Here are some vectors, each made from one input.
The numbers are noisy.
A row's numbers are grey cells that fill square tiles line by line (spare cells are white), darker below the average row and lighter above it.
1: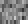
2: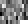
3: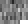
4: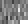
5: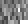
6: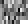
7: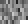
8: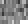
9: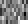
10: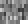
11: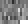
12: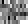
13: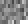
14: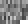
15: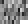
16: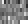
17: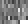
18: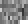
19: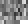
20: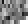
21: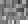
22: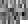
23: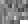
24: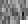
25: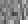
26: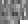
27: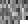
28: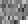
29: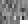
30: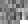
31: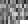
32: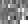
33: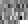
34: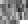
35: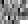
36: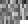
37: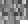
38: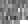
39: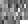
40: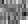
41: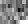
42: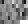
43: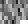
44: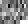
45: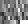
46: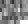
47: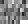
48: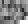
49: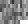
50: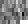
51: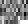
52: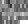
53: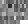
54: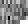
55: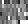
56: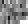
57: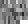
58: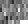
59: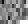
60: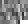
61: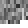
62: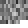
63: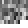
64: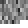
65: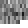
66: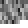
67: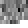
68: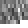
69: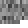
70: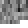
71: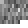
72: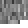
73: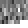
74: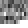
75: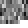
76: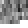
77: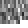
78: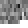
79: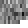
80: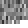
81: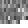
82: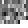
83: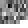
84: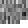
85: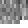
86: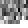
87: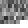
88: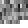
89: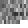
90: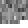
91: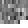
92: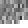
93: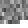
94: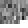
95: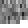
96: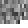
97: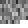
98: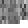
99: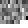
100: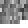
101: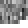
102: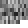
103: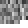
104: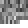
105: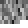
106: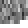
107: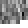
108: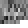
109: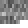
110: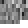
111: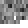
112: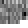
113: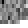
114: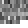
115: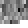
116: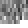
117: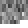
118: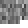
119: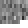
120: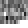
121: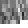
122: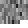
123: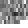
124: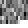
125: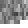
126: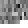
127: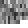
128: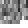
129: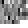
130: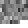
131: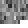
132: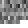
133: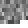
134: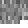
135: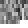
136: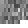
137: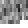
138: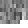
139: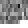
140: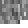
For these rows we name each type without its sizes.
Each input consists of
a list of points on a line.
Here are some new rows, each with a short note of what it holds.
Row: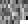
a list of one item
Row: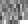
a list of three items
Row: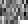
the empty list
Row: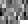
the empty list
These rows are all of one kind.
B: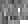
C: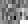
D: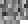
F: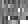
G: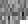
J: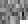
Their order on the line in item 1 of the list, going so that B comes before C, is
G, J, D, B, F, C.
